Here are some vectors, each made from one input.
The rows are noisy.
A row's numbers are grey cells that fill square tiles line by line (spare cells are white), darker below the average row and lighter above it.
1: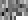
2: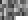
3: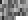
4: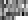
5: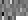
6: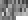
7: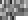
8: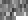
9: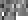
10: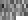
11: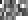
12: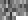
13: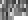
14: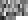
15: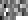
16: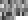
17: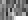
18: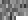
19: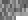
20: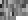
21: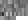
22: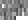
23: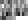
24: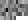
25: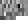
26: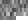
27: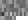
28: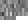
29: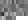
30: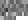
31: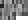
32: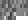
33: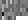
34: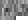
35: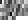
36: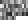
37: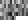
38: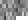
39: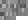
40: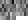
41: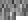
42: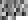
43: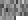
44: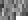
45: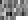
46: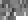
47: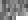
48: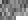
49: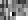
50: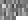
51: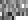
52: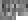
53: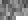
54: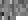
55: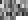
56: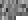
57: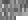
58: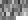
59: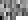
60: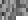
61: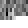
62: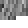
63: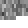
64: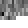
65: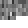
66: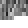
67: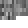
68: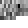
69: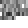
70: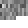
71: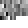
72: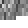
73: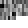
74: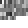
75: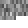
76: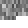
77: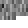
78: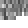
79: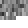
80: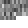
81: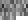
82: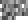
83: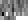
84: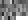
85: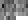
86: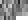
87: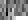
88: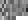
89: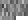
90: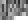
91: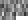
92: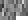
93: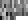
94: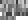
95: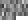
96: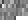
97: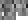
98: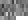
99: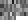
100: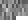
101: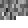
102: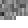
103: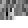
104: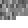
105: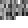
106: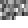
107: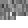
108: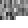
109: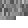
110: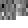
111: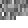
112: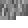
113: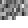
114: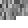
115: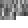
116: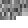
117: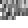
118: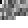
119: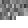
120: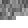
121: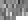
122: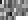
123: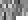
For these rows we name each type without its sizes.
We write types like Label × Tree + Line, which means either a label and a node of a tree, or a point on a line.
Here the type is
List(Line) + Tree.
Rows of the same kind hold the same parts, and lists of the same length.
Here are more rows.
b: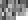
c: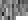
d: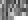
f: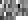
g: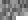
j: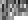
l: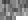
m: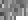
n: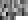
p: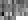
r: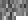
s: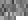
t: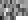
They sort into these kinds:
b, g, l, r
c, m, p, s
d, j
f, n, t

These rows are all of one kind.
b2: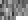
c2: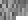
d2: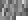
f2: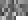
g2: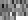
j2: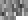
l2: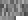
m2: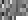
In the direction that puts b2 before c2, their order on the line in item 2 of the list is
m2, d2, b2, c2, l2, j2, g2, f2.
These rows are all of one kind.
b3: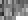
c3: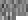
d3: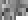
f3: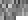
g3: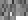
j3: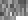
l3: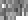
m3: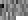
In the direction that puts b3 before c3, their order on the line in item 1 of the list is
f3, l3, j3, b3, d3, g3, c3, m3.
